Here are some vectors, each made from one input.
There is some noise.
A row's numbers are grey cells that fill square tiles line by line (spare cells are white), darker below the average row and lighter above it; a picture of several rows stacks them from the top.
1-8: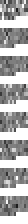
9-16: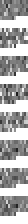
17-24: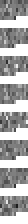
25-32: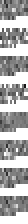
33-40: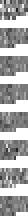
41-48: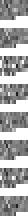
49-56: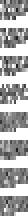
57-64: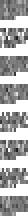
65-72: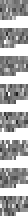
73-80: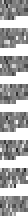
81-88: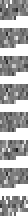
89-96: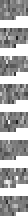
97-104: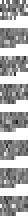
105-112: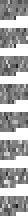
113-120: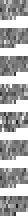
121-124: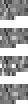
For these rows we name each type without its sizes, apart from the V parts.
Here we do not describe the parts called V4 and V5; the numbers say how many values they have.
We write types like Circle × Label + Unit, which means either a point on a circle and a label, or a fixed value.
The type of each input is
Bool × (Line + V4 × V5).
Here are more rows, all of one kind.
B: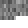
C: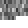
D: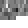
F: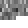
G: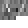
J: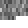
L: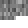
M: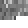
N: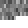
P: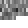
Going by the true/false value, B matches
C, J, L and N.
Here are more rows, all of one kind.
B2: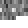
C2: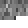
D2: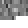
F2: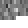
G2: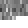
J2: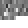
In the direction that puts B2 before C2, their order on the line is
G2, J2, D2, F2, B2, C2.
